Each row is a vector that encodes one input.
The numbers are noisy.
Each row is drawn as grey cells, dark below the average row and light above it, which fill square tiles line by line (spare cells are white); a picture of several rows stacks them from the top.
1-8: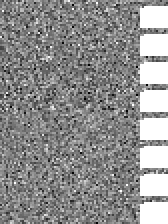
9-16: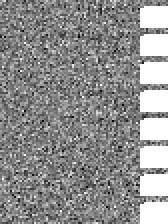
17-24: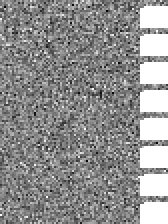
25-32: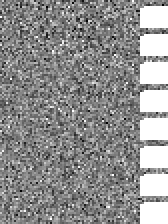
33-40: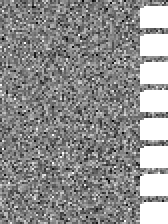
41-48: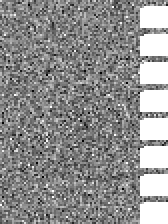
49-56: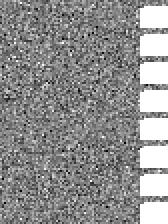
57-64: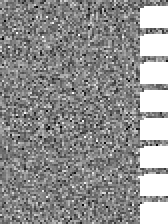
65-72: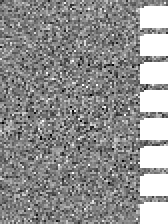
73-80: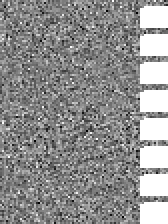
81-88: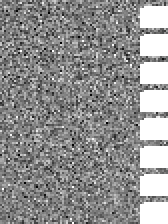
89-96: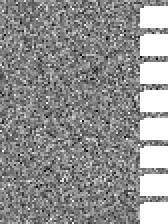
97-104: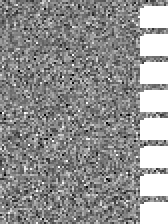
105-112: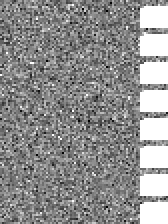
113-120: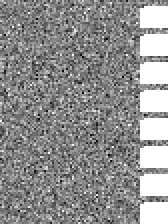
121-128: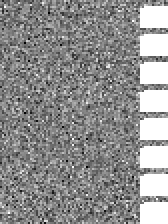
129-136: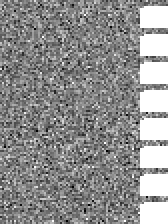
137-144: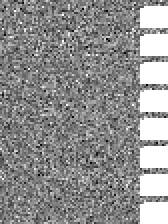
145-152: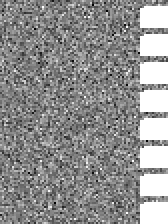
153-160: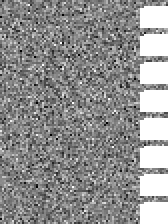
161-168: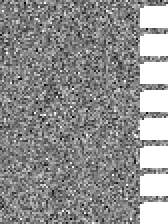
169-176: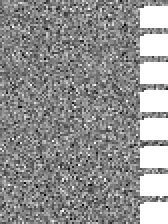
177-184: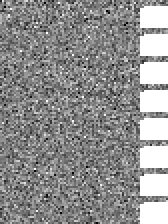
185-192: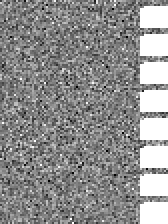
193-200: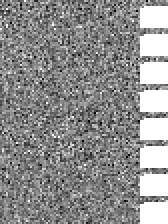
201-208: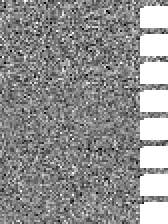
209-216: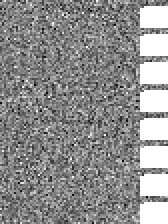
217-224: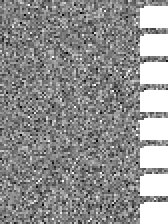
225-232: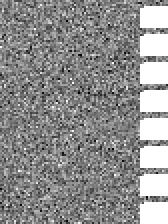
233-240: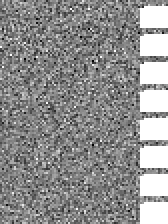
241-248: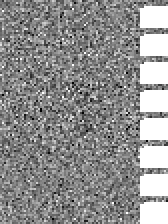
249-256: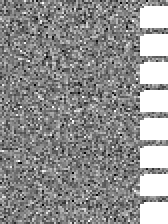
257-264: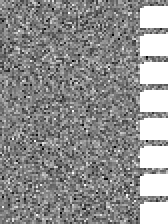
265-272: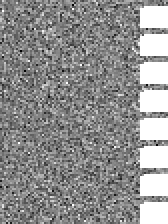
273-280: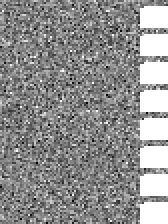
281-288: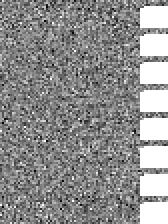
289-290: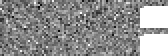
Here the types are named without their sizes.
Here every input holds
a label, a point on a line and a true/false value, together with a list of points on a circle.
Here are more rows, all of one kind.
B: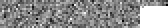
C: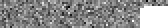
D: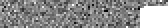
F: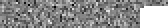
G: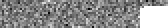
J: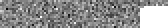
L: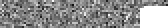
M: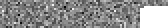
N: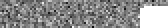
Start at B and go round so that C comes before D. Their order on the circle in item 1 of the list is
B, N, C, D, M, G, F, J, L.
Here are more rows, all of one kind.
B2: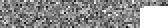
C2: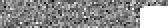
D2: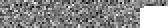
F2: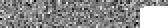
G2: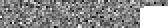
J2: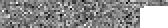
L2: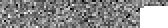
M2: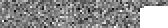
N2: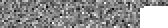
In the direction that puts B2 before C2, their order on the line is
B2, M2, N2, J2, C2, F2, G2, D2, L2.
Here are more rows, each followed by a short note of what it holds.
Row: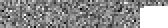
a label, a point on a line and a true/false value, together with a list of one item
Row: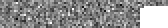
a label, a point on a line and a true/false value, together with a list of one item
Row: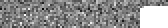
a label, a point on a line and a true/false value, together with a list of one item
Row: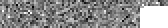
a label, a point on a line and a true/false value, together with the empty list
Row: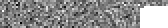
a label, a point on a line and a true/false value, together with a list of two items
